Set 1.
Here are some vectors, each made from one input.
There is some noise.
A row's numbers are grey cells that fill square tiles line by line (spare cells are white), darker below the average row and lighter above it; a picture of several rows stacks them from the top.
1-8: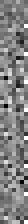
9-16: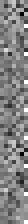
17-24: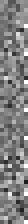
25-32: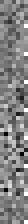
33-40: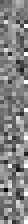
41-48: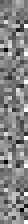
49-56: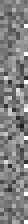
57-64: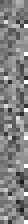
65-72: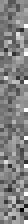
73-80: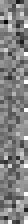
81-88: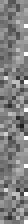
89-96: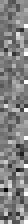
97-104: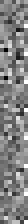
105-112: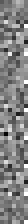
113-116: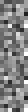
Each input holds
a point on an 11-point line.
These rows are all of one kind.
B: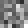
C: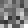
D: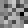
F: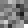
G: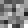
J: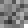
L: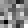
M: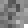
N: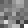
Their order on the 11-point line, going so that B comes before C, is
L, G, B, C, J, M, N, F, D.
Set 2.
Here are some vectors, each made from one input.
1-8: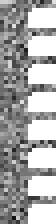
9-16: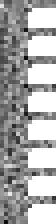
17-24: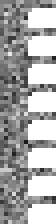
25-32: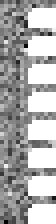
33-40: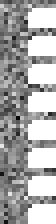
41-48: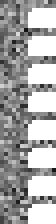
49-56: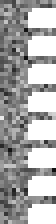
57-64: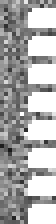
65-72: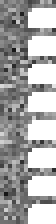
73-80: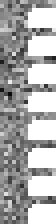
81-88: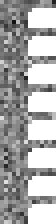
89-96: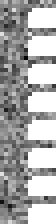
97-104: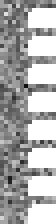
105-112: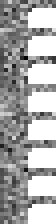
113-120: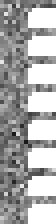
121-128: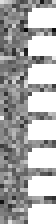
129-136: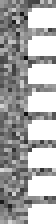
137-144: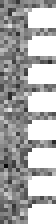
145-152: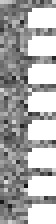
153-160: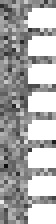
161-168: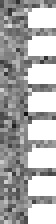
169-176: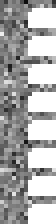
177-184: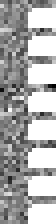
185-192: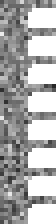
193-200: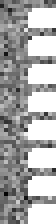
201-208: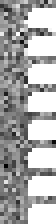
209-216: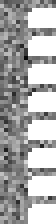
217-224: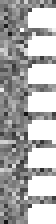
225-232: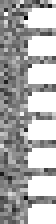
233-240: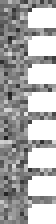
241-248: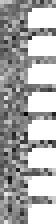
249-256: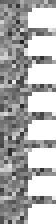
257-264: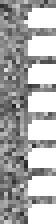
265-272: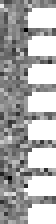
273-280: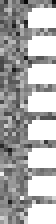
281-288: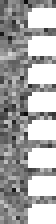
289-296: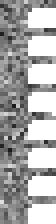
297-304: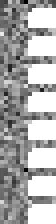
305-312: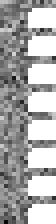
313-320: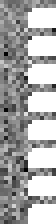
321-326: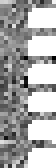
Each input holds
a point on a 19-point line.
